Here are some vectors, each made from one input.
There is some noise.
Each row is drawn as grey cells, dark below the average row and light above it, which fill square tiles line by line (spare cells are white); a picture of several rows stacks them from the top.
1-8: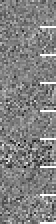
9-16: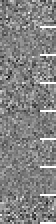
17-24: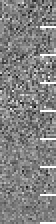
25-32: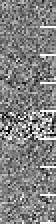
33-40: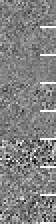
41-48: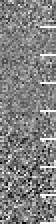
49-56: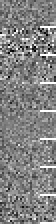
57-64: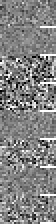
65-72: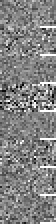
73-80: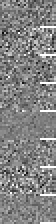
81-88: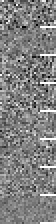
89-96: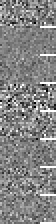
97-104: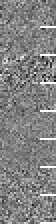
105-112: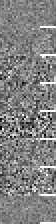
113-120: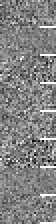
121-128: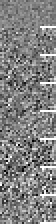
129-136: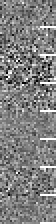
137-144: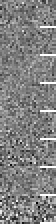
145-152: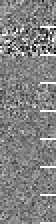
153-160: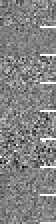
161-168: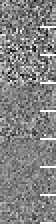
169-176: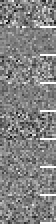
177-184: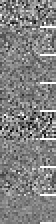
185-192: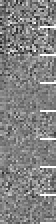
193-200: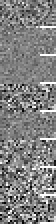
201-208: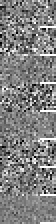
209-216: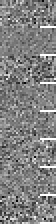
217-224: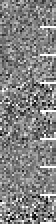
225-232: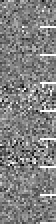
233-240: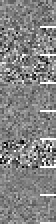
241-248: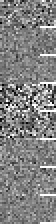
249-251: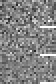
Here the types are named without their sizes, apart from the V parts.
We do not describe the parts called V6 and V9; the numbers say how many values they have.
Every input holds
a value of V6 and a value of V9, together with either a point on a line and a true/false value, or a node of a tree.
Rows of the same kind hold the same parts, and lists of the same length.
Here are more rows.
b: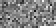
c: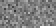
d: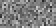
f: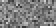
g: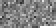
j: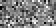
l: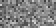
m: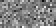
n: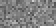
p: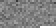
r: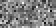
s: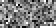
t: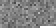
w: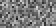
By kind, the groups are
b, c, d, g, l, m, n, p, t, w
f, j, r, s

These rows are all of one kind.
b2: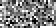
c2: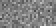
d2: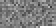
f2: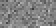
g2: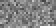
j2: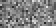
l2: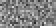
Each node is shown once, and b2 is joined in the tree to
d2, j2 and l2.
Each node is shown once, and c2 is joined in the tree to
j2.
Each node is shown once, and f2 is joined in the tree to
d2.
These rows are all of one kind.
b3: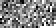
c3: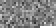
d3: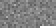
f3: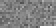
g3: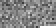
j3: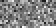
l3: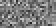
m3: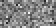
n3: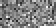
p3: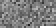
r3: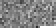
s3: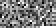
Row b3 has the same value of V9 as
f3 and l3.
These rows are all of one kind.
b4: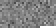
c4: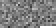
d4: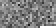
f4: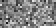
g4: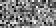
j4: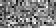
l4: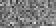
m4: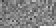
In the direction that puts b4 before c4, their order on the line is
b4, d4, c4, l4, m4, f4, g4, j4.
